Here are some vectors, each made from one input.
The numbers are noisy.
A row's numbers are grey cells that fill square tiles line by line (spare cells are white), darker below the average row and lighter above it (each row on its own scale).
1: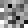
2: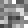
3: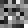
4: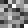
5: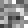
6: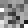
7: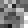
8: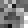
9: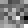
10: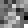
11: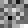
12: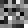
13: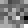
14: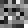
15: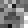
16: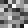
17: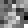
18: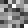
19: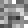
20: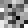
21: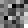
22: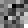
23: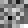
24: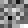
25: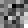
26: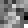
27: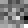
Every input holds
a point on each of two 3-point lines.
